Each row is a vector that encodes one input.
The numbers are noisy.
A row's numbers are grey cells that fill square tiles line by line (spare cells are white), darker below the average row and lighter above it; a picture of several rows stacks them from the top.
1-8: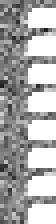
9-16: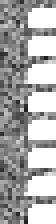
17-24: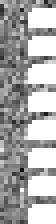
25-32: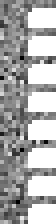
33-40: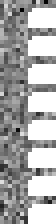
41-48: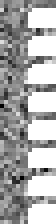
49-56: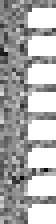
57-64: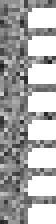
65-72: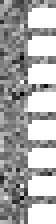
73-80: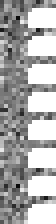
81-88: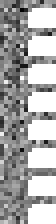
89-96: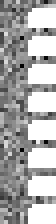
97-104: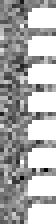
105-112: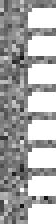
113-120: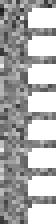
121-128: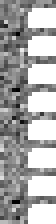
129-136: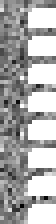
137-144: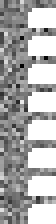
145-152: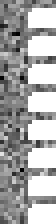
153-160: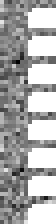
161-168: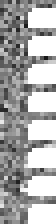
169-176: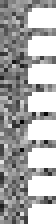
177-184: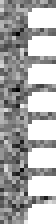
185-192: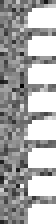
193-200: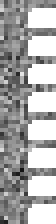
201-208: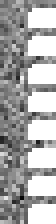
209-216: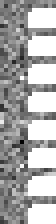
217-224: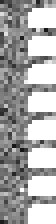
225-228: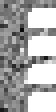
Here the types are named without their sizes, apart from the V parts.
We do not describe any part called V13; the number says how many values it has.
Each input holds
either a point on a circle, or a point on a line, or a value of V13.
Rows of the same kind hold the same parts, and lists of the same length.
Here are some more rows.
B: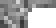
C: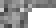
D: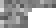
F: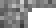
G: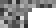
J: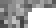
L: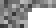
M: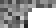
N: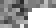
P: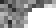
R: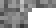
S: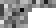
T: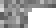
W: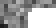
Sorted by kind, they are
B, C, D, F, J, L, R, T, W
G, M, P, S
N

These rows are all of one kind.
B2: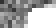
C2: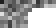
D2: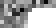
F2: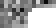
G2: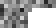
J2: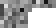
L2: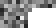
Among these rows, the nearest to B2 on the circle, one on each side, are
C2 and F2.
